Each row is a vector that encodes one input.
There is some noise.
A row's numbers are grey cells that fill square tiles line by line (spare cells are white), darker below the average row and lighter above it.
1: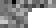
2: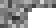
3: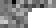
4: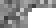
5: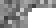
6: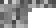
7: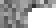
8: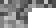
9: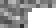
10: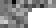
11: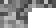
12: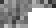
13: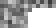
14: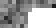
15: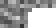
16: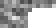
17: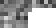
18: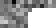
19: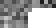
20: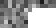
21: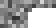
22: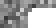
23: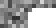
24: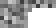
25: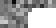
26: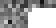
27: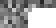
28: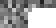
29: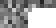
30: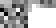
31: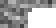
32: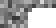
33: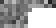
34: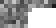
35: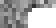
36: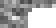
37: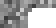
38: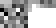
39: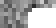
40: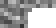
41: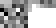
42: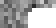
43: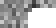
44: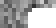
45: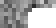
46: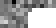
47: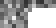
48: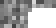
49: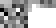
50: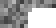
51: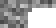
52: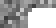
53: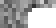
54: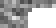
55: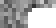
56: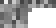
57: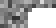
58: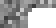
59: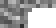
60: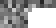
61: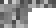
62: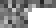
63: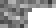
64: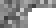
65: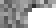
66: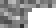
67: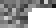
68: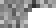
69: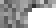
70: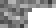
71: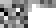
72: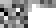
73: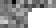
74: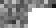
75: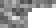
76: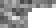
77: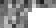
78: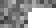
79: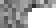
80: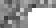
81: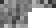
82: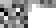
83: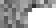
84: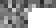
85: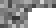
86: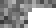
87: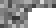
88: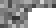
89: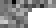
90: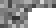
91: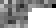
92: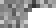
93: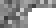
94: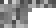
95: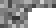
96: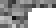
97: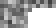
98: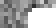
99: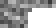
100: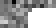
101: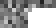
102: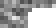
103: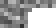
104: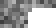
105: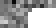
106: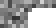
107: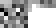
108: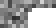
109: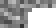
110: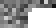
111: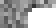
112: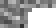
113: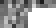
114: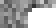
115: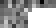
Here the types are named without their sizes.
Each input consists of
a list of points on a line.
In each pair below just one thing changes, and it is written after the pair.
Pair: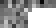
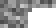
the place on the line in item 1 of the list
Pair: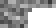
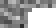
the place on the line in item 2 of the list
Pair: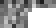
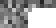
the place on the line in item 2 of the list
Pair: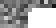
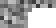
the place on the line in item 1 of the list
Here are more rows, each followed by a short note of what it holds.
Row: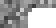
a list of one item
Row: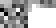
the empty list
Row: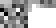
the empty list
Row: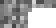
a list of two items
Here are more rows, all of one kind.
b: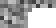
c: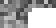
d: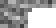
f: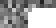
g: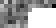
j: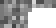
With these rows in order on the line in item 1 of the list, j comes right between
d and g.
